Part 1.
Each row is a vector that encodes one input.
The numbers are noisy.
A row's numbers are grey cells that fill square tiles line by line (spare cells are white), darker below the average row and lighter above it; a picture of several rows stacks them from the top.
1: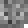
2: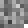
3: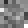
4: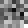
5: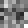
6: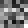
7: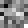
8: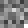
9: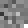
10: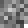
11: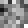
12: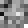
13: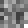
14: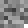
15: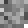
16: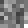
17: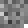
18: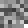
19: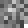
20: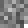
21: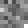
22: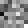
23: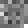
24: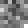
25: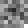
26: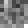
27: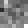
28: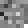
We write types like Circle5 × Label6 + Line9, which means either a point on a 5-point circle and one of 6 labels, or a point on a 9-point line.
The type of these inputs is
Circle5.
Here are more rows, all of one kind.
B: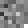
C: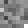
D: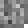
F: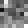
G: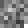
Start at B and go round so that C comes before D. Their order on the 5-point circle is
B, C, D, G, F.
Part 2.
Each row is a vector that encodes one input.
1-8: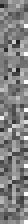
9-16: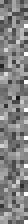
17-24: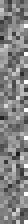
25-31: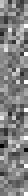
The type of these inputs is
Bool × Bool × Bool.
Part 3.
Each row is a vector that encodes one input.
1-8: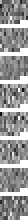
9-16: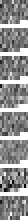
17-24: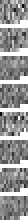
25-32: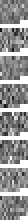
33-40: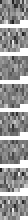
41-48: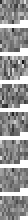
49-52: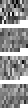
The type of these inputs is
Line7.
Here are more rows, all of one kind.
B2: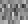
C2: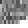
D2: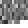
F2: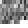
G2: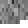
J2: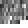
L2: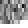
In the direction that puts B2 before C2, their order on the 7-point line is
L2, B2, C2, G2, F2, D2, J2.
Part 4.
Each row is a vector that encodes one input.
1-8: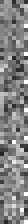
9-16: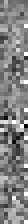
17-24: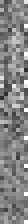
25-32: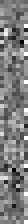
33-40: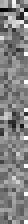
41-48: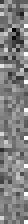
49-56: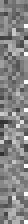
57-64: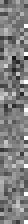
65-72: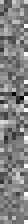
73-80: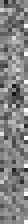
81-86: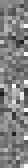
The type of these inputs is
Circle15 + Unit.
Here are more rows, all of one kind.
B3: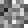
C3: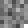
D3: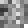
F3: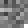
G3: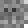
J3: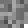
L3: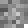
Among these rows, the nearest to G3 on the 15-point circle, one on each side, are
B3 and J3.
